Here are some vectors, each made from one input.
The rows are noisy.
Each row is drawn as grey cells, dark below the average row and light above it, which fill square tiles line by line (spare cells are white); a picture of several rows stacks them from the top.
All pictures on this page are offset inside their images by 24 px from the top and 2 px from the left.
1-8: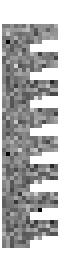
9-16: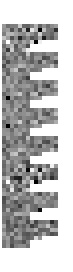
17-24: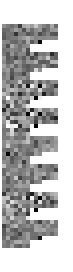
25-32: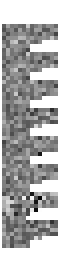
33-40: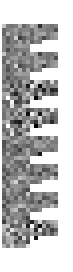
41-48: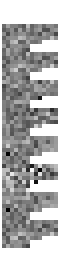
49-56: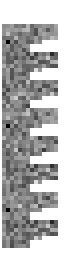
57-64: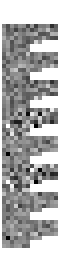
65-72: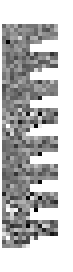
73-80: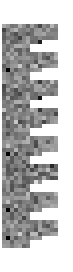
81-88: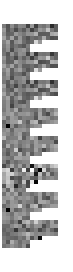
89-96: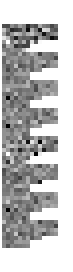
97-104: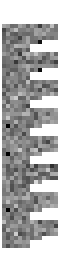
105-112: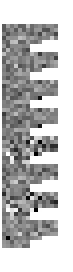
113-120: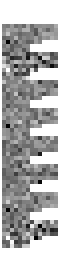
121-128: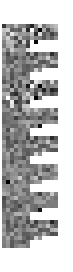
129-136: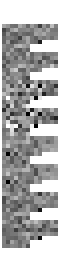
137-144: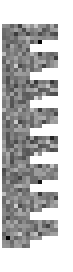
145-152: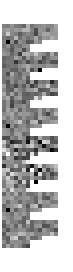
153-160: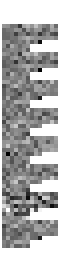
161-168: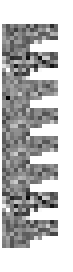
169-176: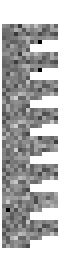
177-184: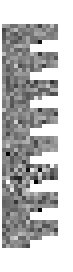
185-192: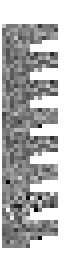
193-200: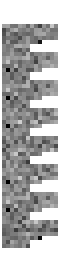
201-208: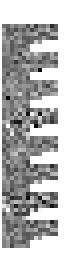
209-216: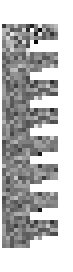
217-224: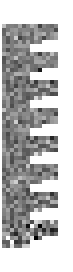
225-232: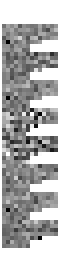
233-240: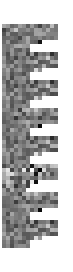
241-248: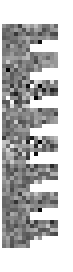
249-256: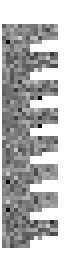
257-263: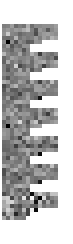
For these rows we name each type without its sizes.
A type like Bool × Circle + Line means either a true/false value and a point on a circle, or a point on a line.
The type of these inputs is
Bool × (Circle + Unit).
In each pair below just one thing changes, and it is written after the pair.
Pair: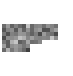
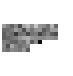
the place on the circle
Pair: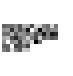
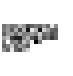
the place on the circle
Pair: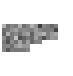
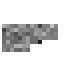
the place on the circle
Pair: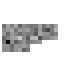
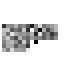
the true/false value
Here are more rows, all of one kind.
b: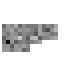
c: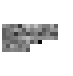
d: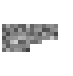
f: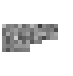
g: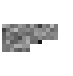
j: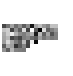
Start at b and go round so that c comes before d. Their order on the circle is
b, j, f, g, c, d.
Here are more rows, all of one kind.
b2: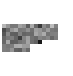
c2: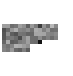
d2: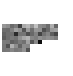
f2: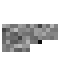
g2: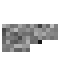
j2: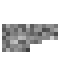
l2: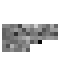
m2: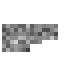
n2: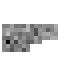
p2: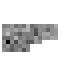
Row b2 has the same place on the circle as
c2, f2 and g2.
